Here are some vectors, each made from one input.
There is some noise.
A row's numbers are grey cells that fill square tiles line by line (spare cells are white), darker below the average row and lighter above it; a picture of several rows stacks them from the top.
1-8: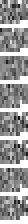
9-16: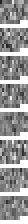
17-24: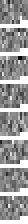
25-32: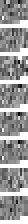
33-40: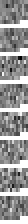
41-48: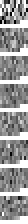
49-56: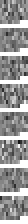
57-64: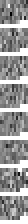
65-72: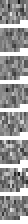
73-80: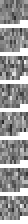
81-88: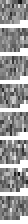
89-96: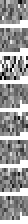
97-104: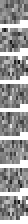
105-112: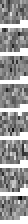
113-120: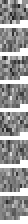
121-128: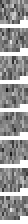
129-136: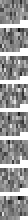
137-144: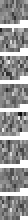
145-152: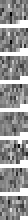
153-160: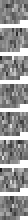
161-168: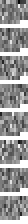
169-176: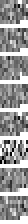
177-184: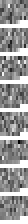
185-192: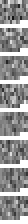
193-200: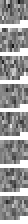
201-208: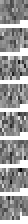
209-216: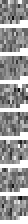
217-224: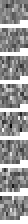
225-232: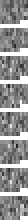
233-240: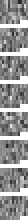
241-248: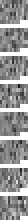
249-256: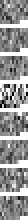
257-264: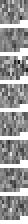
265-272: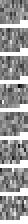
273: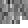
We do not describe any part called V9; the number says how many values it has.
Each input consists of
a list of up to two items, each a true/false value and a value of V9.
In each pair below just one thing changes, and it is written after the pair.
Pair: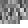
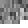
the value of V9 in item 1 of the list
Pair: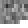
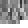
the value of V9 in item 1 of the list
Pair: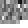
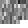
the value of V9 in item 1 of the list
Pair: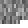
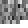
the value of V9 in item 1 of the list
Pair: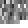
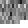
the value of V9 in item 1 of the list
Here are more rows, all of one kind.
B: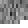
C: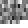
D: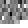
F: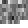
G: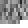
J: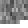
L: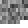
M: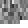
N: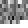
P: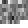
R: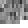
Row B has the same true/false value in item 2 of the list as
J, L and M.
